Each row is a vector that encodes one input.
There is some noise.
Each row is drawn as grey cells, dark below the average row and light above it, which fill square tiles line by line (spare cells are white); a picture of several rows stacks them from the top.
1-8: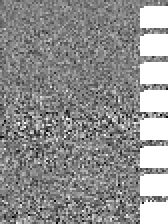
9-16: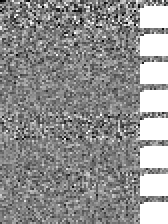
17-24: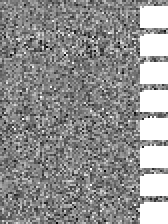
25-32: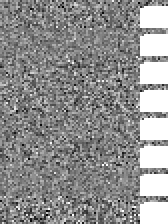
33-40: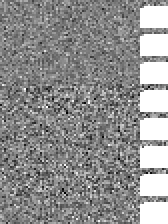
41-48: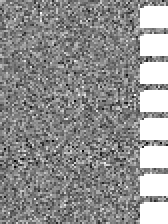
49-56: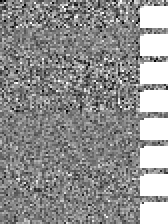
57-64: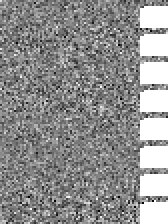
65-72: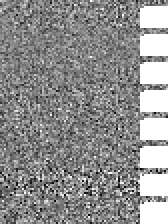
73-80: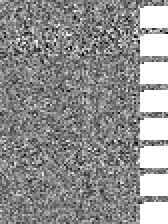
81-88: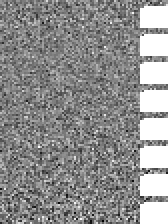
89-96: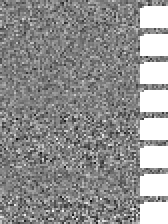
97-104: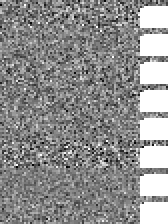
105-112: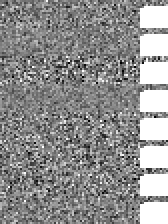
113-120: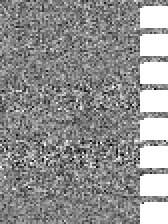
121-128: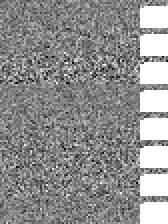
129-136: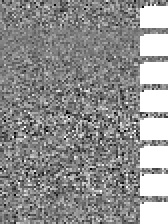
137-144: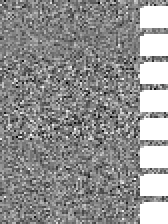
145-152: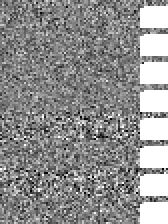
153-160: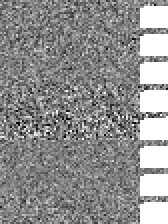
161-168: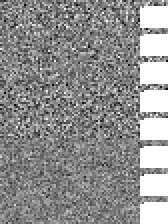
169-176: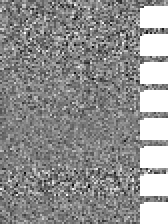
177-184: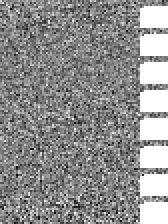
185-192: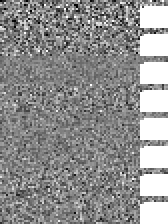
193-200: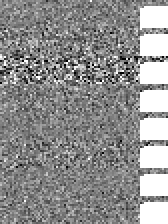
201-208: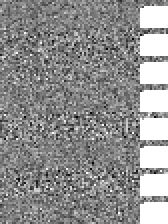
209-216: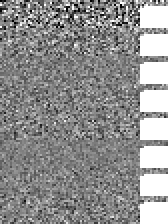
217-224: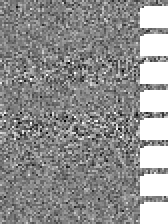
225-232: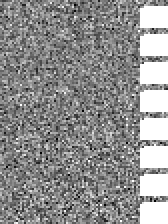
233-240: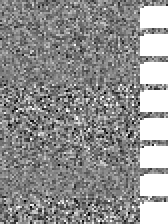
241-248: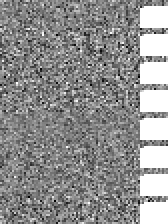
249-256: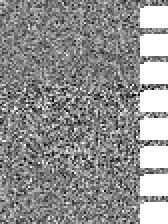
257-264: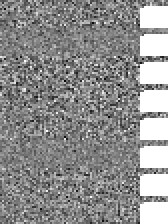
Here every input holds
a point on a 14-point circle, together with either a fixed value, or a node of each of two 7-node trees.
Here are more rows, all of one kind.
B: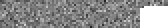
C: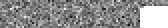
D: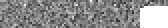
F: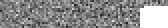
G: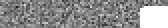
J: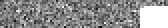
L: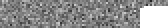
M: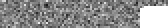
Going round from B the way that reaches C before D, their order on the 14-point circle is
B, G, C, L, D, F, M, J.
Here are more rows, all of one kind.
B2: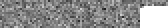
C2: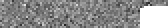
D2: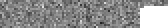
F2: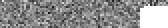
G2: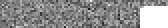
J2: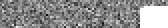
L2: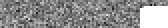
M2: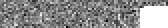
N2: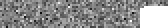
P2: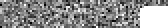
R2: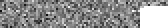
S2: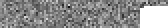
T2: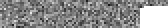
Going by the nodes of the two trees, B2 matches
G2, J2 and P2.
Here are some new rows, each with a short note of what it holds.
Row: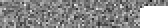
a point on a 14-point circle and a node of each of two 7-node trees
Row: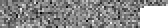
a point on a 14-point circle
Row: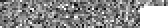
a point on a 14-point circle and a node of each of two 7-node trees
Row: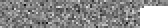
a point on a 14-point circle
